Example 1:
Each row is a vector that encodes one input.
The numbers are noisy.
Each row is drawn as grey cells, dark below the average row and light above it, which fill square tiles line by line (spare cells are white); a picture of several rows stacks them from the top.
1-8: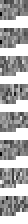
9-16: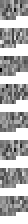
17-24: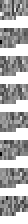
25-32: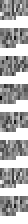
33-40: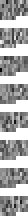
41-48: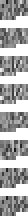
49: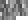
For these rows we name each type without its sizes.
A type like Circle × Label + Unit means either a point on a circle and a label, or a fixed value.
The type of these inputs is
Circle.
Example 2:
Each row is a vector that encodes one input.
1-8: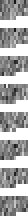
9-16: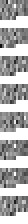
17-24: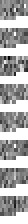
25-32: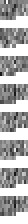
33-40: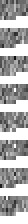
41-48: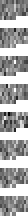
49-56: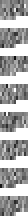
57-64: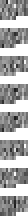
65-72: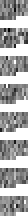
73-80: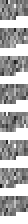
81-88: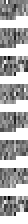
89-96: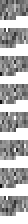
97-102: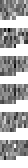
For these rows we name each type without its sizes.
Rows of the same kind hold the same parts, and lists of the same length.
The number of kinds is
2.
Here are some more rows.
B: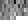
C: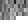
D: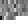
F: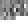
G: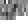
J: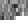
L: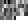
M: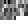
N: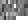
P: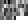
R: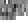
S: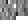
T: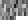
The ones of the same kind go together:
B, C, D, F, G, J, N, R, S, T
L, M, P

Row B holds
a point on a circle.
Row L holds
a fixed value.
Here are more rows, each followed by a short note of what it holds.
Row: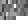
a point on a circle
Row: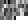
a fixed value
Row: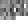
a point on a circle
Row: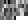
a fixed value
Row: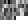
a fixed value
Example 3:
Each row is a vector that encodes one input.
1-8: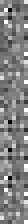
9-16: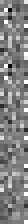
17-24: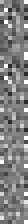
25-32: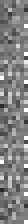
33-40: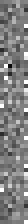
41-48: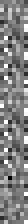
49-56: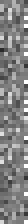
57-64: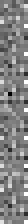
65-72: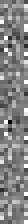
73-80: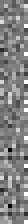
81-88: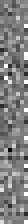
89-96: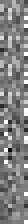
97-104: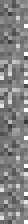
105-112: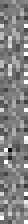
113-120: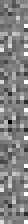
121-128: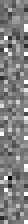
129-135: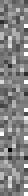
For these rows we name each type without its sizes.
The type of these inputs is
Line.
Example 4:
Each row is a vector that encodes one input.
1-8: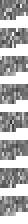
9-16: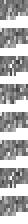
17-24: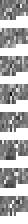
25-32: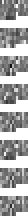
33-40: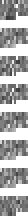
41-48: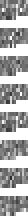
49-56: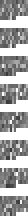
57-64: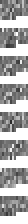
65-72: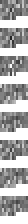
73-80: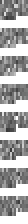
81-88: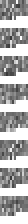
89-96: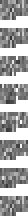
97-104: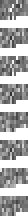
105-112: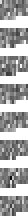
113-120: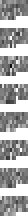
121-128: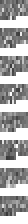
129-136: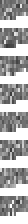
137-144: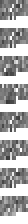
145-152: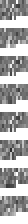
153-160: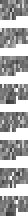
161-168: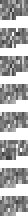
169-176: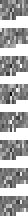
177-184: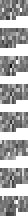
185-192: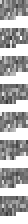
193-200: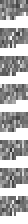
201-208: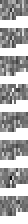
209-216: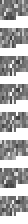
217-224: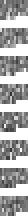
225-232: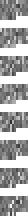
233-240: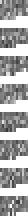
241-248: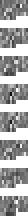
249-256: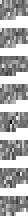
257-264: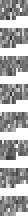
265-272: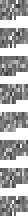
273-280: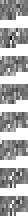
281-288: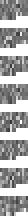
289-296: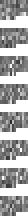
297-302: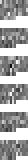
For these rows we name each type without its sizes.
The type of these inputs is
Bool × Bool × Bool × Bool.
